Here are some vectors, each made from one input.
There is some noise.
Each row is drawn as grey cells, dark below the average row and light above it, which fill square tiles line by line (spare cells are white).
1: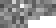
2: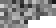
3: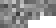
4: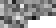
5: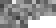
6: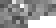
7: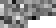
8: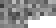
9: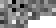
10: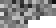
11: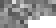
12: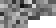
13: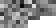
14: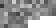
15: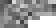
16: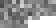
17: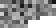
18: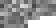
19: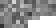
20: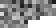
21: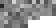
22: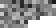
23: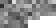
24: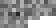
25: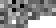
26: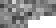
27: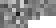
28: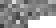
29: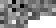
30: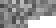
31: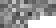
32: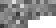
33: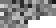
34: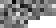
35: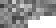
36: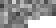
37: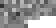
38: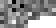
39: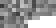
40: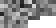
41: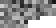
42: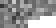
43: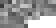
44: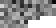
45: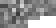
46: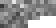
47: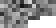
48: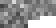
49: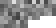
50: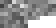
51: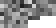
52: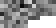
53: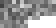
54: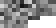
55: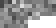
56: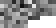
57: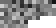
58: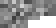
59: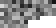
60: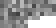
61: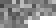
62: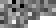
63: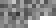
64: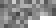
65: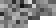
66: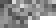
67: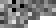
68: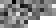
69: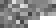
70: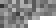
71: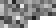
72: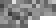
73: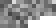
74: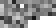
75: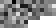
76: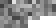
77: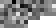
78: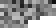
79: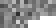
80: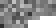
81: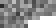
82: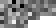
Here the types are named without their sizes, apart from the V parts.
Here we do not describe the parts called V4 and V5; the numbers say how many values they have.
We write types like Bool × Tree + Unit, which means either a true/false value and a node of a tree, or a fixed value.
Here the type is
Bool × Line × Line × V4 + V5.
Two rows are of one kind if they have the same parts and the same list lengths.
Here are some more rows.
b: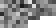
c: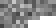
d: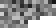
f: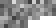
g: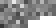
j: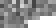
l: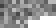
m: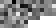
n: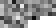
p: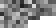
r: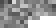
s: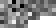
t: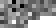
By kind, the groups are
b, d, m, n, p, s, t
c, f, g, j, l, r

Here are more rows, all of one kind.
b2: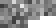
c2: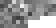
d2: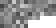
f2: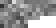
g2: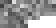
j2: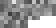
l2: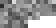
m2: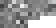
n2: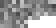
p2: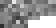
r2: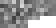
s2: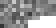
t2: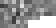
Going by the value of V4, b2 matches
c2, r2 and t2.
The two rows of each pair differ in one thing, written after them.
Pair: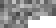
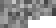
the value of V4
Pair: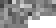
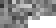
the place on one of the two lines
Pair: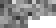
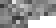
the true/false value
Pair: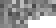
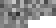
the place on one of the two lines
